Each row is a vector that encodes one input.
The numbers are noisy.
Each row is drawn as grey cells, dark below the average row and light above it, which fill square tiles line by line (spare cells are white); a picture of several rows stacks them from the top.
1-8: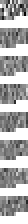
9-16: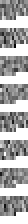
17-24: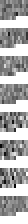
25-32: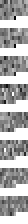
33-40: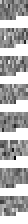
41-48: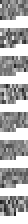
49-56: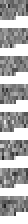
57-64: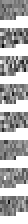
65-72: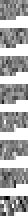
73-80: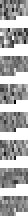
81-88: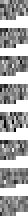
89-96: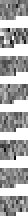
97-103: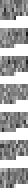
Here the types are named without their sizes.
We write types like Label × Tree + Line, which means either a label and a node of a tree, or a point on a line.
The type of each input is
Bool × Circle + Unit.
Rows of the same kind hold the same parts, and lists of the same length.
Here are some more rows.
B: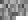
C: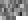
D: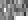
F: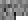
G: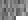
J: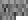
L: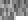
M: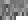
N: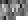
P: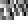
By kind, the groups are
B, C, D, F, G, J, L, M, P
N

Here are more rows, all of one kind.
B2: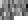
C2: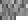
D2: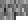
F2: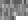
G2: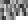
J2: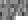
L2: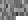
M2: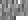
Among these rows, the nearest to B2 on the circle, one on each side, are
D2 and J2.
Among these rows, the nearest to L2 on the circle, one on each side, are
D2 and F2.
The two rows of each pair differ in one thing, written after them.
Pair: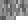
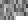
the true/false value
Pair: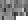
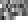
the place on the circle
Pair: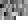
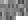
the place on the circle
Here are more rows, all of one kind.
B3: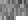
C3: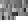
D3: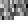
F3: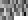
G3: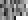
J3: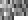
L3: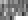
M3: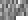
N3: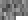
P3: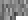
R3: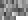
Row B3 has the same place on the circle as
C3 and J3.
